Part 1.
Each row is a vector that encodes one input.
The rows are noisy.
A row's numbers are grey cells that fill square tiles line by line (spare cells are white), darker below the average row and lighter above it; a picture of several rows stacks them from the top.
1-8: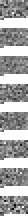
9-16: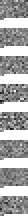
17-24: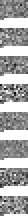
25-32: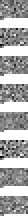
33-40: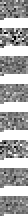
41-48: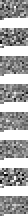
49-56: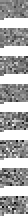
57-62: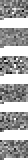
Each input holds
a list of up to two points on a 5-point line.
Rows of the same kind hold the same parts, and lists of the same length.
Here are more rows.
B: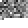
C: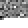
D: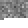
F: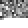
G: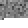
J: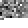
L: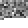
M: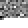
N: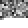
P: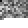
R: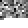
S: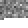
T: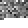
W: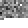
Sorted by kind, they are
B, D, G, J, L, R, S, T, W
C, M
F, N, P

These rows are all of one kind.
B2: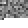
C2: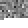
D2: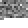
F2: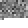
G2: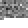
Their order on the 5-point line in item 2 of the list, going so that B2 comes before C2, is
F2, B2, D2, G2, C2.
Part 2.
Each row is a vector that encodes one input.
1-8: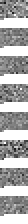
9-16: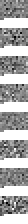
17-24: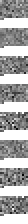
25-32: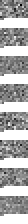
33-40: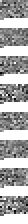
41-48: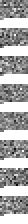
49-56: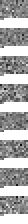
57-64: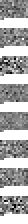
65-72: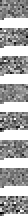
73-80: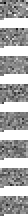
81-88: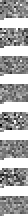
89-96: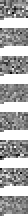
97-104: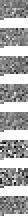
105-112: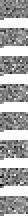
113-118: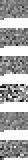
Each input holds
a list of up to two points on a 10-point line.
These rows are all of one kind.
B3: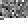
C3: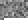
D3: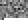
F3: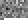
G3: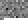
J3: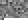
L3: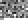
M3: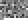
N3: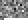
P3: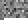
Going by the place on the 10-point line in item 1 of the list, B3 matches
G3, L3 and M3.
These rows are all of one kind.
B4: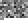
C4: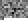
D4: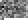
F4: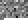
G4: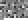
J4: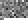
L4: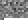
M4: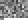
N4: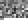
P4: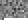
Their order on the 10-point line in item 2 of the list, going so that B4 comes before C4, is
G4, B4, J4, C4, D4, L4, M4, P4, F4, N4.
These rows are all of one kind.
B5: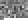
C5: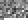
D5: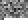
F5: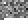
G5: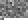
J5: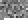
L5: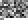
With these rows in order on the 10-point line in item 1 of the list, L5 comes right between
B5 and F5.
